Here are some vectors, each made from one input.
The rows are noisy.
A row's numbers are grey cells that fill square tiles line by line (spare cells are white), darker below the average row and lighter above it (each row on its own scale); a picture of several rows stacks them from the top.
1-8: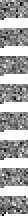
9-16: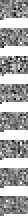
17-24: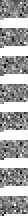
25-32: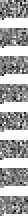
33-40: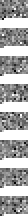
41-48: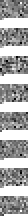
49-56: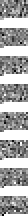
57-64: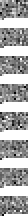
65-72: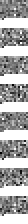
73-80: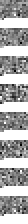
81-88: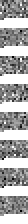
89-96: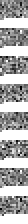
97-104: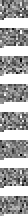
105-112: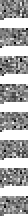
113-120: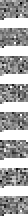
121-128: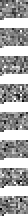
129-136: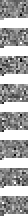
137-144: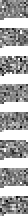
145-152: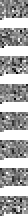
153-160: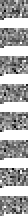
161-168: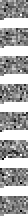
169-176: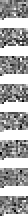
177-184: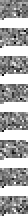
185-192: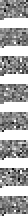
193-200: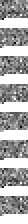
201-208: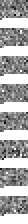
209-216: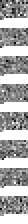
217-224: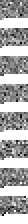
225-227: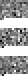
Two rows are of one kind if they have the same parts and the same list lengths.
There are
2 kinds of row.
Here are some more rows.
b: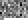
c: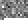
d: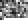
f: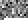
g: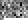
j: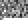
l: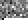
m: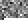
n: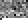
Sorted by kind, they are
b, g, n
c, d, f, j, l, m

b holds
a point on an 11-point circle and four true/false values.
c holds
a point on each of two 11-point circles and four true/false values.
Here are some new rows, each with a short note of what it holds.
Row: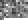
a point on each of two 11-point circles and four true/false values
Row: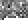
a point on each of two 11-point circles and four true/false values
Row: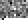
a point on each of two 11-point circles and four true/false values
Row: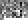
a point on each of two 11-point circles and four true/false values
